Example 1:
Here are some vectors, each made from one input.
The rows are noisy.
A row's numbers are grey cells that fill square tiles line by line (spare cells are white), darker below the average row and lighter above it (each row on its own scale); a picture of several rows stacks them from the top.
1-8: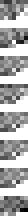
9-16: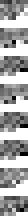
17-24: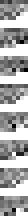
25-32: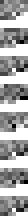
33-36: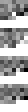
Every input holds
a point on a 5-point line and a true/false value.
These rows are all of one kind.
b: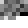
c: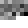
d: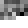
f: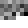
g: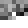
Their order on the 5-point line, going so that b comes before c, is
g, d, b, c, f.
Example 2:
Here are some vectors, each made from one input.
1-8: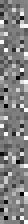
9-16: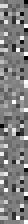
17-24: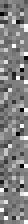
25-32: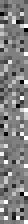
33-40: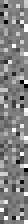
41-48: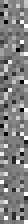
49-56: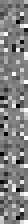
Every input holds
a true/false value, together with either a fixed value, or a node of a 7-node tree.
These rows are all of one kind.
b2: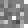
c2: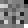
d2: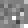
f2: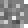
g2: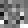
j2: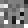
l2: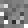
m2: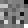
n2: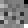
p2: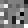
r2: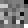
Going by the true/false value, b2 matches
d2, f2 and g2.
